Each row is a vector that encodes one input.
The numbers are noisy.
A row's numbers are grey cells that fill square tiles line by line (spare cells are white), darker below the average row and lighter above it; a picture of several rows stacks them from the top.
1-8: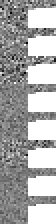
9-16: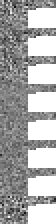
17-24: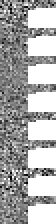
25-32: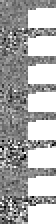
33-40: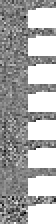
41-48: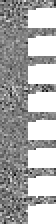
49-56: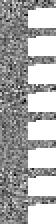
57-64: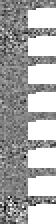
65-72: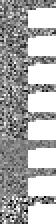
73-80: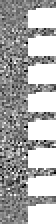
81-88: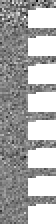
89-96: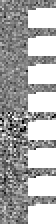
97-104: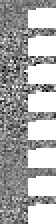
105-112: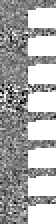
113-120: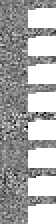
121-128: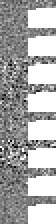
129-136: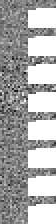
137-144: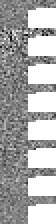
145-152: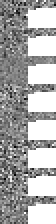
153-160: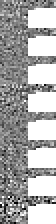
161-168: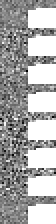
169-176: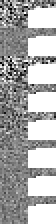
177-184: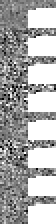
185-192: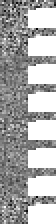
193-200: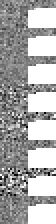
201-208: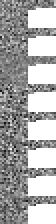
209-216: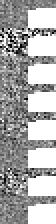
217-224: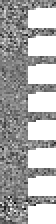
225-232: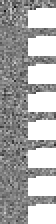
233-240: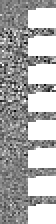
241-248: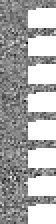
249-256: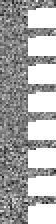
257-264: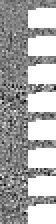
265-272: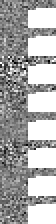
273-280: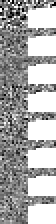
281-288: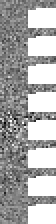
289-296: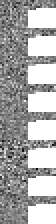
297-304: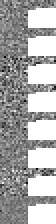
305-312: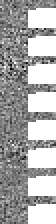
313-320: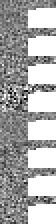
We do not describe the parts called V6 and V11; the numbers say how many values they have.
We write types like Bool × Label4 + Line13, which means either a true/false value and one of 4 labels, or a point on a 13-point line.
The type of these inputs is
(Line8 × V11 + List2(Line7)) × V6.
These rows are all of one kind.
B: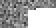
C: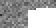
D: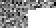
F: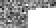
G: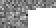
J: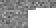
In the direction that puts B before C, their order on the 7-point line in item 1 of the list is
B, C, F, J, G, D.
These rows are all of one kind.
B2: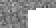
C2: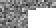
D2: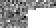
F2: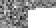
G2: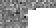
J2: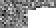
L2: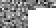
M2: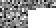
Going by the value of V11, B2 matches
F2 and J2.
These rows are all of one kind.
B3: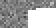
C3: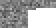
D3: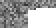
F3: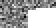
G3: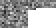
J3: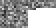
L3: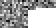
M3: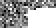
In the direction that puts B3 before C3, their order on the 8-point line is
L3, F3, J3, B3, G3, M3, C3, D3.
